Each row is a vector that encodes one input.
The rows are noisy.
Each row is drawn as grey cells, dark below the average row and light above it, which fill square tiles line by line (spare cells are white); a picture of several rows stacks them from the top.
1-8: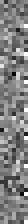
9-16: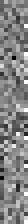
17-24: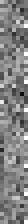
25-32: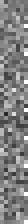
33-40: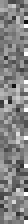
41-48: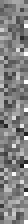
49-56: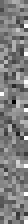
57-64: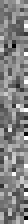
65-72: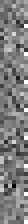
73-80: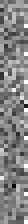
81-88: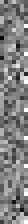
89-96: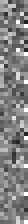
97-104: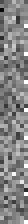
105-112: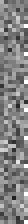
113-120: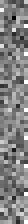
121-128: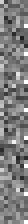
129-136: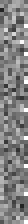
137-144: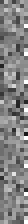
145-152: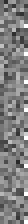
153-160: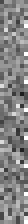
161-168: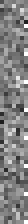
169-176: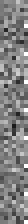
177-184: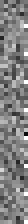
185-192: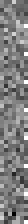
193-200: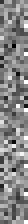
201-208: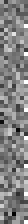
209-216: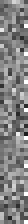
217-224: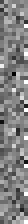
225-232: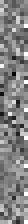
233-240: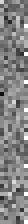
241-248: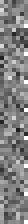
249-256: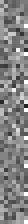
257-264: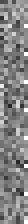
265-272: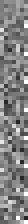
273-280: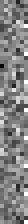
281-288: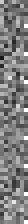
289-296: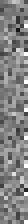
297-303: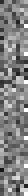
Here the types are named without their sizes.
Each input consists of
four true/false values.
